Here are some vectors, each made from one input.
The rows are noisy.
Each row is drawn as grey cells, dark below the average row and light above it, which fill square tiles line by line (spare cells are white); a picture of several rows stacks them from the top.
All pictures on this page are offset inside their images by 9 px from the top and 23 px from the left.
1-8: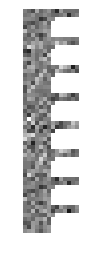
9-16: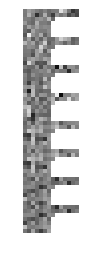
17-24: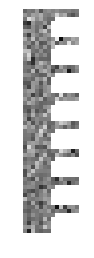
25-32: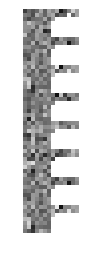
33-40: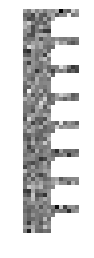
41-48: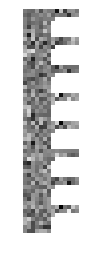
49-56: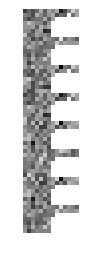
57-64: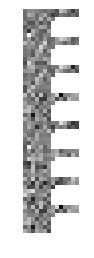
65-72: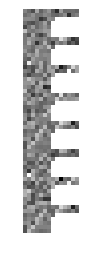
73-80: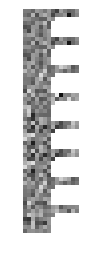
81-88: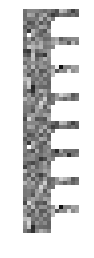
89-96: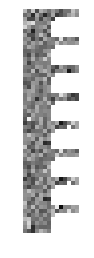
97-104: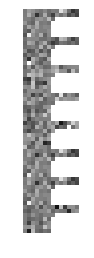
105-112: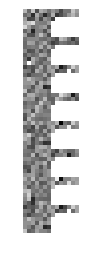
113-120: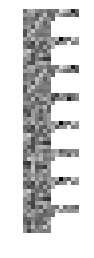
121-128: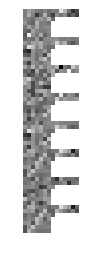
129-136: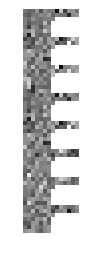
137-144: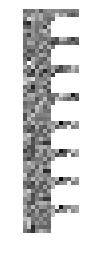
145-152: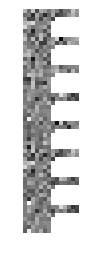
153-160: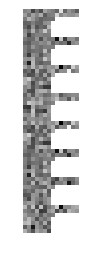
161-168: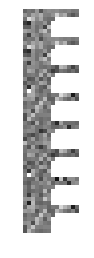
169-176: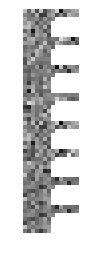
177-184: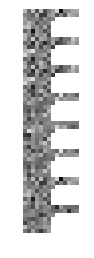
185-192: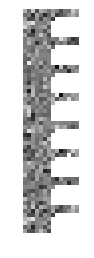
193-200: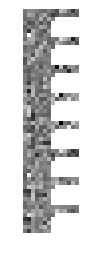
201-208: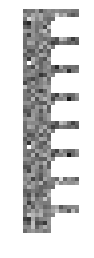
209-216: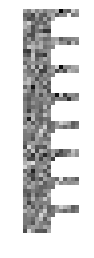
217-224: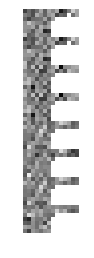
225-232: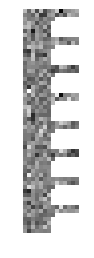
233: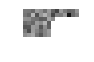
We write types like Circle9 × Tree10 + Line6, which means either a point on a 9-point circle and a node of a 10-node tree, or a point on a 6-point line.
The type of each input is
Line5 + Line10.
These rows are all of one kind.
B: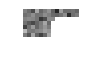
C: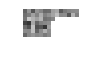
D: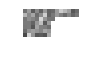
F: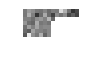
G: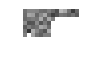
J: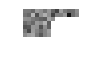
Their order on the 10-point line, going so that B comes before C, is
D, F, G, J, B, C.
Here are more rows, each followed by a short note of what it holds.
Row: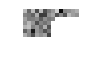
a point on a 5-point line
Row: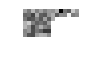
a point on a 5-point line
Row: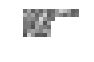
a point on a 10-point line
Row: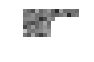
a point on a 10-point line
